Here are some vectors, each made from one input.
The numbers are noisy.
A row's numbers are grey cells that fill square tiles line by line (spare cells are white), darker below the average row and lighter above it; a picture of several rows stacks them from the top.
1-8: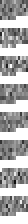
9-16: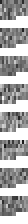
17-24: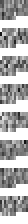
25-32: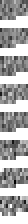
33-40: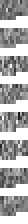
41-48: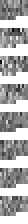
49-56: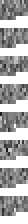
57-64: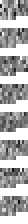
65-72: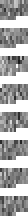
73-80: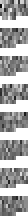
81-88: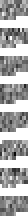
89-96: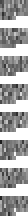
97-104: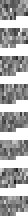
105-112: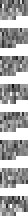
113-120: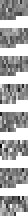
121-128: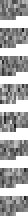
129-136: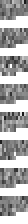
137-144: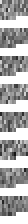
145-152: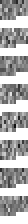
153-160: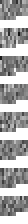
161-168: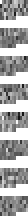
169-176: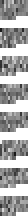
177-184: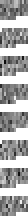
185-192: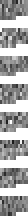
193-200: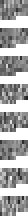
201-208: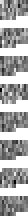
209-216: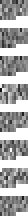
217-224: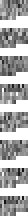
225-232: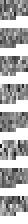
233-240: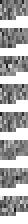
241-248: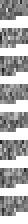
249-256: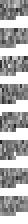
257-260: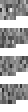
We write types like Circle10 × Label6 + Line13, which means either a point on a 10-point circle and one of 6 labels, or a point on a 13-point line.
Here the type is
(Bool × Bool × Bool + Unit) × Circle6 × (Circle6 + Unit).
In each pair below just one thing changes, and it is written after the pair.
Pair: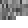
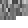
the place on the 6-point circle
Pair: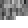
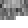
one of the three true/false values
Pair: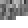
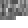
the place on the 6-point circle
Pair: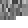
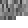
the place on the 6-point circle
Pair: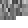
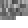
one of the three true/false values
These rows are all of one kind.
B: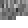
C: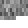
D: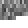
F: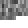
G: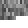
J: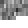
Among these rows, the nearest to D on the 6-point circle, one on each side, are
C and G.
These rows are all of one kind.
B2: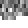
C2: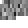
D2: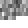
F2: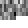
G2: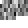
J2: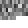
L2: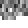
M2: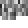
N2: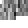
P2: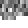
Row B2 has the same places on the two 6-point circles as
L2 and P2.
